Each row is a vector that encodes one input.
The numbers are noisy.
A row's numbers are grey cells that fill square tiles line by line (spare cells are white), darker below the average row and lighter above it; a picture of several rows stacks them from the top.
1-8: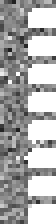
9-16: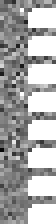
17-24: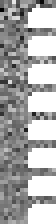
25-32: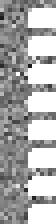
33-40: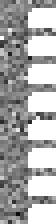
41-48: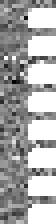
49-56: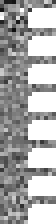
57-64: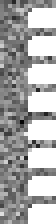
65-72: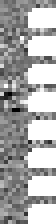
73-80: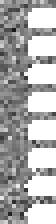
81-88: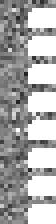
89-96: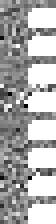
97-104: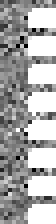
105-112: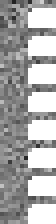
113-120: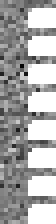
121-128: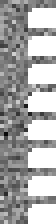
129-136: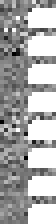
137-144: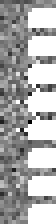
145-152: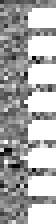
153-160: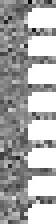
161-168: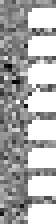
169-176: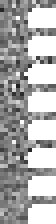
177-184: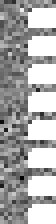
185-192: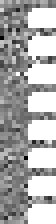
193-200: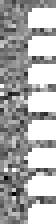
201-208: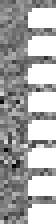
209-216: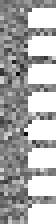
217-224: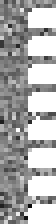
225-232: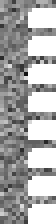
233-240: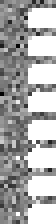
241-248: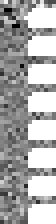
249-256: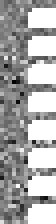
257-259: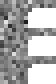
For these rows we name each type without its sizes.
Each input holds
a list of items, each a point on a line and a true/false value.
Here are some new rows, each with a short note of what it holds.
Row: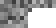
a list of three items
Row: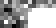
the empty list
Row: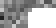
a list of three items
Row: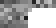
a list of two items
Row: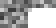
a list of three items
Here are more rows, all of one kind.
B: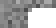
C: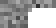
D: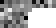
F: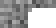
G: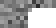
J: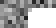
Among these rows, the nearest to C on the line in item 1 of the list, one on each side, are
B and J.
